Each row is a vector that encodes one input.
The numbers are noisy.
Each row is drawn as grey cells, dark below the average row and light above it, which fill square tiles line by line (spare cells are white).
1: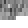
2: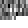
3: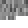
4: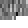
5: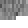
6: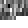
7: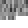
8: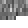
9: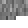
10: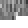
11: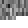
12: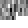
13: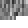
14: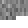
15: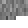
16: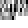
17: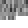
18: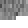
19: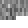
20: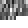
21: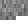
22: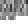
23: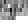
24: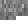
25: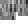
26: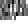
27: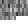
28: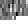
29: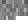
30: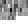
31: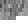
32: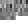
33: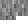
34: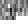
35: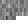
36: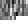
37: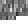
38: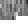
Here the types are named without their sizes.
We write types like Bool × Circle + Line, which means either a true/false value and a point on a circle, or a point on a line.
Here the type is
Bool × Line.
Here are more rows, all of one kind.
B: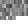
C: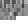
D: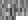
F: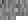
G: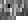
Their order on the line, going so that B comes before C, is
B, G, F, D, C.
